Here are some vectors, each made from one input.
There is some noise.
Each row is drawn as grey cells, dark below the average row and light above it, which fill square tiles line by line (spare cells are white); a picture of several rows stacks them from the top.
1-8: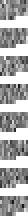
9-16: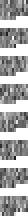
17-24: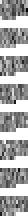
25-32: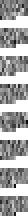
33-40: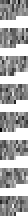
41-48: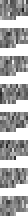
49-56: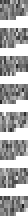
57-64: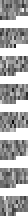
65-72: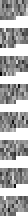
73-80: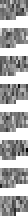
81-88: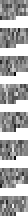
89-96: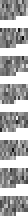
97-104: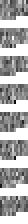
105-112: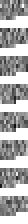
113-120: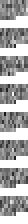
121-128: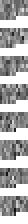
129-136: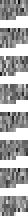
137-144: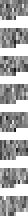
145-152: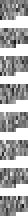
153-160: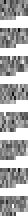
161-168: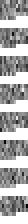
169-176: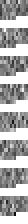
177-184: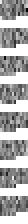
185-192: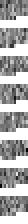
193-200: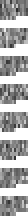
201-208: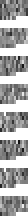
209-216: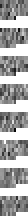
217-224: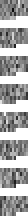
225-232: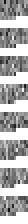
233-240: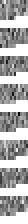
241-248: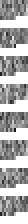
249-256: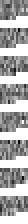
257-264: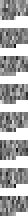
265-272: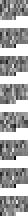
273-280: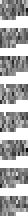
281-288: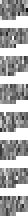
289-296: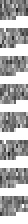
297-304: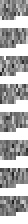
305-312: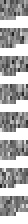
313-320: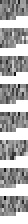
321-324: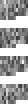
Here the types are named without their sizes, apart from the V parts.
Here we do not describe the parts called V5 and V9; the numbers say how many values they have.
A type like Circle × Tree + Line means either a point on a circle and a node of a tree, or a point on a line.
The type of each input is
(Bool × Bool × Bool + Line) × V5 + V9.
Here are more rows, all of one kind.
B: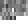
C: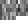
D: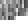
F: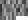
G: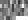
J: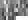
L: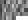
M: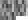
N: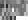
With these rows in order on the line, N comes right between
B and M.
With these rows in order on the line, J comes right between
C and F.
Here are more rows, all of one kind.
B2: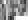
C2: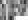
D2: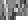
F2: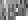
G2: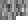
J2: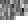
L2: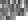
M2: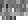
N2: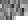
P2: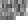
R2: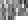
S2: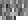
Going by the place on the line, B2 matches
C2, N2 and P2.
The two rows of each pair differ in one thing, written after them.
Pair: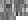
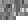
one of the three true/false values
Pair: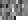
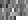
one of the three true/false values
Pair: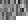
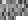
the value of V5
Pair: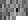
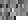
the value of V5
